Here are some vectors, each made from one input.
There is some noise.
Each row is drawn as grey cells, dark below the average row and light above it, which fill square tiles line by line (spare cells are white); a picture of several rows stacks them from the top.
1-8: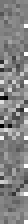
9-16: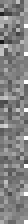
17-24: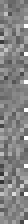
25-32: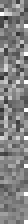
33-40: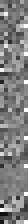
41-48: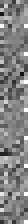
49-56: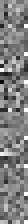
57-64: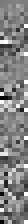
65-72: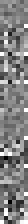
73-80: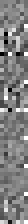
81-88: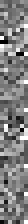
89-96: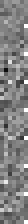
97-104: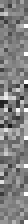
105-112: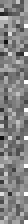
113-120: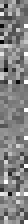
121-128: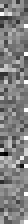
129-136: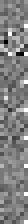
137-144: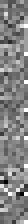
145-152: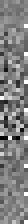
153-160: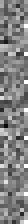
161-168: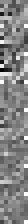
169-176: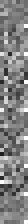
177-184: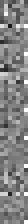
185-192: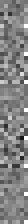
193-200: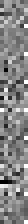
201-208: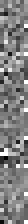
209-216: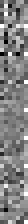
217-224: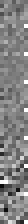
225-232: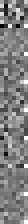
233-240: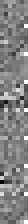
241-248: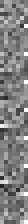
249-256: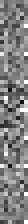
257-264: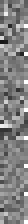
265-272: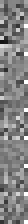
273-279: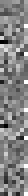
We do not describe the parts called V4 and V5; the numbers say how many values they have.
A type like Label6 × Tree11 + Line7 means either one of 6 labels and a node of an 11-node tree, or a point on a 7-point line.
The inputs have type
(Bool × Bool × Bool × Bool + V5) × V4 + Tree8 × Tree8.
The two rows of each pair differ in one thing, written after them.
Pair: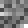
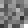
the value of V4
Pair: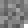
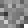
the value of V4
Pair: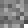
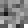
one of the four true/false values
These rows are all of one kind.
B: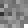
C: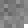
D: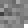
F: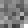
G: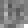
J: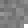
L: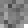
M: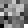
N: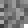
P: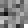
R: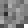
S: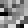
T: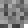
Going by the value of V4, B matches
D and M.
